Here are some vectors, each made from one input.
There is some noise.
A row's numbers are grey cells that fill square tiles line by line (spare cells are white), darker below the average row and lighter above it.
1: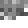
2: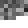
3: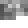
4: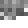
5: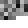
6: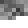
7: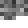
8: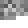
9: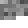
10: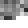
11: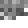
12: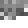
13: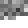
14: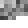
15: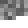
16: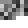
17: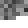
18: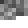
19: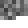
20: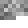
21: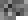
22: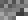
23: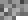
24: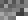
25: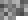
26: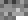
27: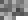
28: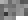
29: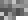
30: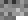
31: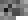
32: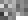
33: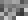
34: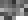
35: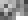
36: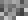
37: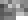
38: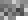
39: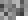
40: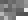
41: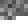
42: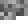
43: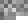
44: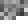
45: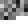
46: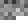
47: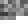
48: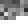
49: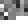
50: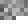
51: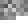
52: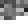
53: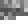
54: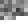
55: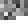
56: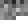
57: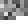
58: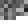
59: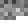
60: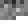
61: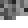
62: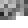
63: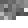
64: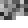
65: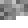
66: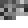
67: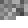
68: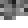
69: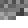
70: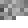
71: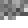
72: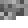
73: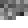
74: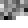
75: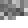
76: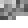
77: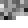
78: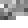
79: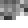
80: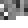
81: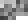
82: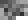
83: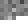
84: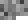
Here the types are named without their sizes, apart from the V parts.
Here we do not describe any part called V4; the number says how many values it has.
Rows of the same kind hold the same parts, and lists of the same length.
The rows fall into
3 kinds.
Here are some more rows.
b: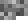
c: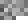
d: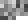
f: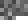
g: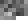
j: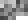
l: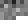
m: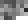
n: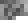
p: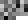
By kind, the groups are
b, d, g, j, p
c, l
f, m, n

